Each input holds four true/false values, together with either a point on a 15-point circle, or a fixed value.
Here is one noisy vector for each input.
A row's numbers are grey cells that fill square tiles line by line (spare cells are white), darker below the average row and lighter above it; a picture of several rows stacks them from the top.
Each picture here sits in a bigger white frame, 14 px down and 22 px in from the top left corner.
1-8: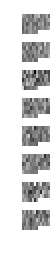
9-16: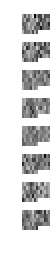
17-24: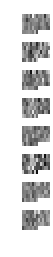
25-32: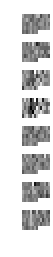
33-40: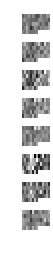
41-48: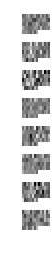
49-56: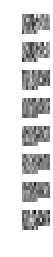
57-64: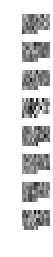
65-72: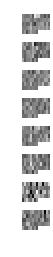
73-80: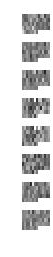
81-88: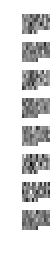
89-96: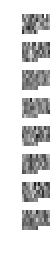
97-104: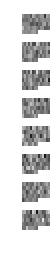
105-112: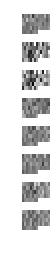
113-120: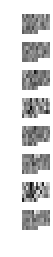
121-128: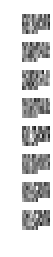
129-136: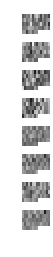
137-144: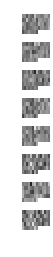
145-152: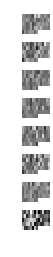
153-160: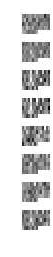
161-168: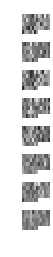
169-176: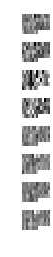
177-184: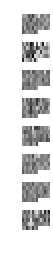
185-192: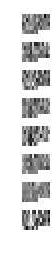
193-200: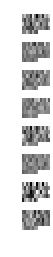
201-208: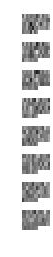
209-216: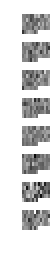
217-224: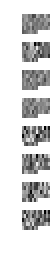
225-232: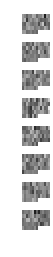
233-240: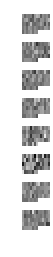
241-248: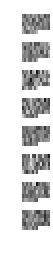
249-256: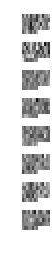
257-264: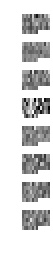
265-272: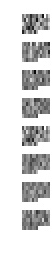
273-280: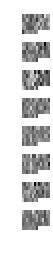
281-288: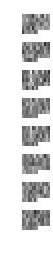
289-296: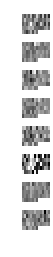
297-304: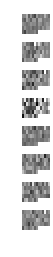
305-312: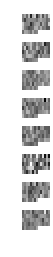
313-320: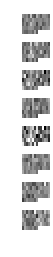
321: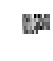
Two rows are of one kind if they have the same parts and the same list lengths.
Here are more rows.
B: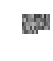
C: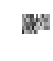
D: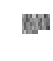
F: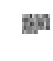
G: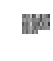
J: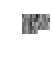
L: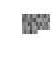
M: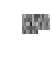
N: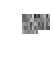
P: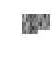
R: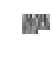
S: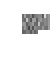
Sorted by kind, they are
B, D, F, J, L, M, N, P, R
C, G, S

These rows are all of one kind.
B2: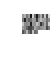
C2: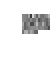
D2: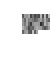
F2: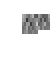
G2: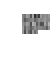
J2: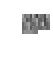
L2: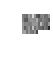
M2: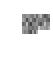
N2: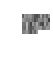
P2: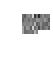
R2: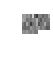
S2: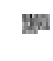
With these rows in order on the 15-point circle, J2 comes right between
F2 and R2.
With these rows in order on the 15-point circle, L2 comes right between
B2 and C2.
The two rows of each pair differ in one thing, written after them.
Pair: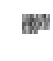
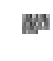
the place on the 15-point circle
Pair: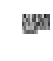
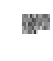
one of the four true/false values
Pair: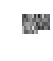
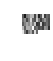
one of the four true/false values
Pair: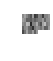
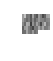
one of the four true/false values
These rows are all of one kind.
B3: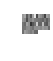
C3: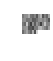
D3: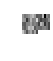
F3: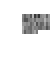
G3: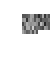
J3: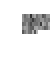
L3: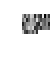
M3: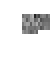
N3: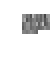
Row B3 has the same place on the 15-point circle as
G3, M3 and N3.
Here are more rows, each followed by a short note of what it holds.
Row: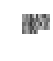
a point on a 15-point circle and four true/false values
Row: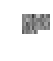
four true/false values
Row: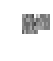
four true/false values
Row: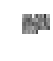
a point on a 15-point circle and four true/false values
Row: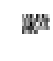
a point on a 15-point circle and four true/false values
